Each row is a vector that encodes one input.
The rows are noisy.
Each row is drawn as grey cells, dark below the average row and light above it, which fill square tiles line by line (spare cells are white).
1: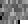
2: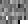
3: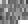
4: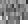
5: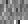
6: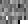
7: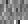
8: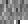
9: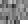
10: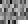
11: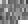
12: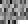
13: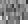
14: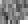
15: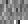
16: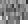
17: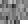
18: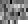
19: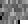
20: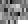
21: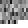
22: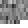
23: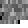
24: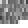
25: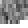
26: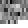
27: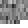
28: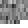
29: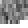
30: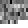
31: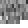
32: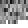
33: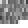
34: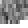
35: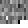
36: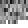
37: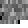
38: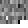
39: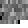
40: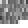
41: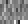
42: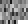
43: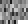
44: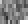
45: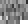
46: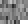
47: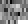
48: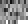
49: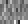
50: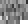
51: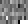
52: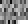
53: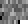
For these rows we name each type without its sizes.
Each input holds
either a label, or a point on a line.
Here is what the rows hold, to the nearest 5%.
About 75% of them hold a label. The rest hold a point on a line.
